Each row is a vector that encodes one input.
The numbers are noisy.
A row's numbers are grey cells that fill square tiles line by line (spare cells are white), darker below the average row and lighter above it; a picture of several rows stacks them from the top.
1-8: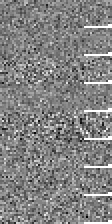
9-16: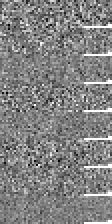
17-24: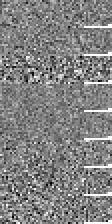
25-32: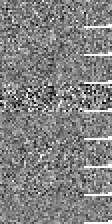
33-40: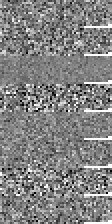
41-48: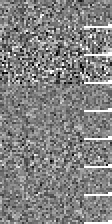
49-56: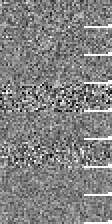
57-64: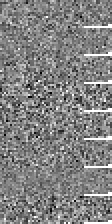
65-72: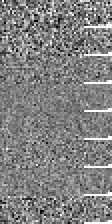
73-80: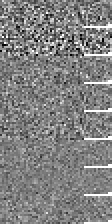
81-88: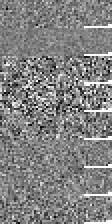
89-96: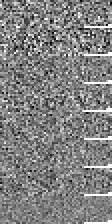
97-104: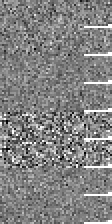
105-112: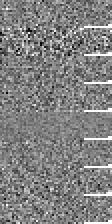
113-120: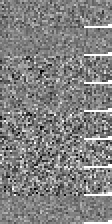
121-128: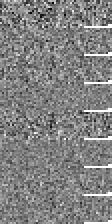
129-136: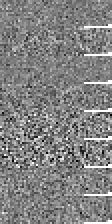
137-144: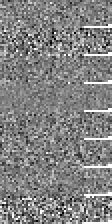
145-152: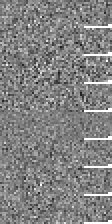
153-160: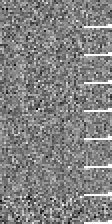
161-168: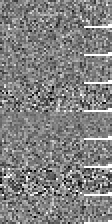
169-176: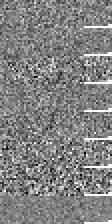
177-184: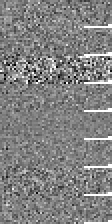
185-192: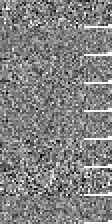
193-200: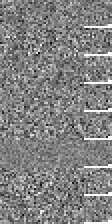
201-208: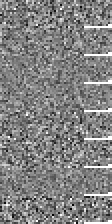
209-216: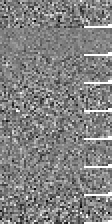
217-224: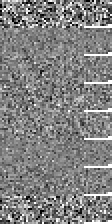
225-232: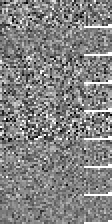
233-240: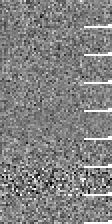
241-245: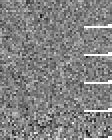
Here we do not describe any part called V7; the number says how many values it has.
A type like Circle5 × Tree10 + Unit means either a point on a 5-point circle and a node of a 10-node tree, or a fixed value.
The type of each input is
Bool × Line6 × Line6 × (Tree11 × V7 + Tree12).
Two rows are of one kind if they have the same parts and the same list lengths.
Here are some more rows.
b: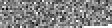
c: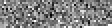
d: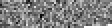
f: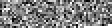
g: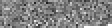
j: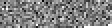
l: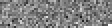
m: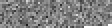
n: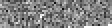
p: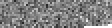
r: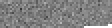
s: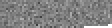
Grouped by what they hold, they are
b, c, d, m, p, r, s
f, g, j, l, n

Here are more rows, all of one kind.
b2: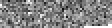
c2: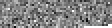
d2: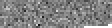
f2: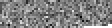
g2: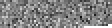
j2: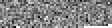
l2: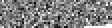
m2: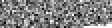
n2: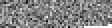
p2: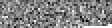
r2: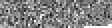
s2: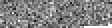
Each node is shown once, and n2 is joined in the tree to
l2 and p2.
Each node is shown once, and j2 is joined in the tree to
b2 and c2.
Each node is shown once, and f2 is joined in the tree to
g2 and s2.
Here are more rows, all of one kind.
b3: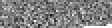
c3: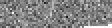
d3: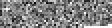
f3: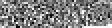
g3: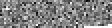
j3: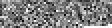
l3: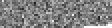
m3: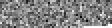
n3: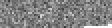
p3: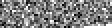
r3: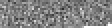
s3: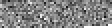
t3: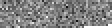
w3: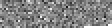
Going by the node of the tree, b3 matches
c3, l3, n3 and p3.
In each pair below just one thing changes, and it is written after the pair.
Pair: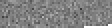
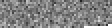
the place on one of the two 6-point lines
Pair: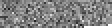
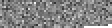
the node of the tree
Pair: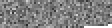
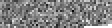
the value of V7
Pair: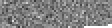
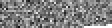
the place on one of the two 6-point lines
